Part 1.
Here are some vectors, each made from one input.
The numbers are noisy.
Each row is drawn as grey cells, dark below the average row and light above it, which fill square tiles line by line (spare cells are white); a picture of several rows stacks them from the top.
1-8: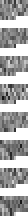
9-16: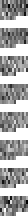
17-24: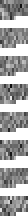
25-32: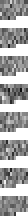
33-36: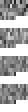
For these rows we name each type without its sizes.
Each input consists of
a node of a tree.
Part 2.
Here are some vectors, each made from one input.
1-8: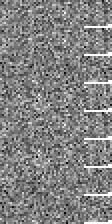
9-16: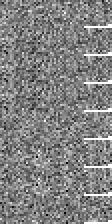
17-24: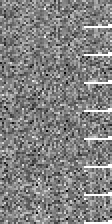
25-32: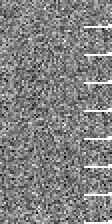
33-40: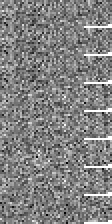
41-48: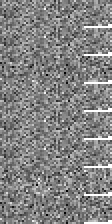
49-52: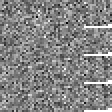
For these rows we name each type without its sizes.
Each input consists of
a label.
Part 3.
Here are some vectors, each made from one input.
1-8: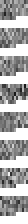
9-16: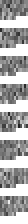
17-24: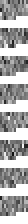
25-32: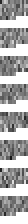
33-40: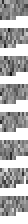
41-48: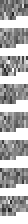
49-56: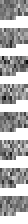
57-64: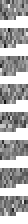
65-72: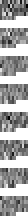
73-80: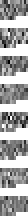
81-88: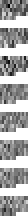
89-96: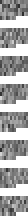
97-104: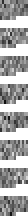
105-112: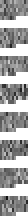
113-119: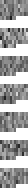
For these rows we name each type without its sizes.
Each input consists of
a point on a line.
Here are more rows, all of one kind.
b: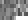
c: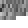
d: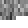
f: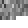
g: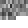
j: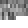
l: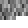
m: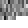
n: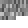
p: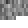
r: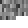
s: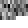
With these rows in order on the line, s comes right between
f and r.
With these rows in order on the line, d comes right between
b and g.
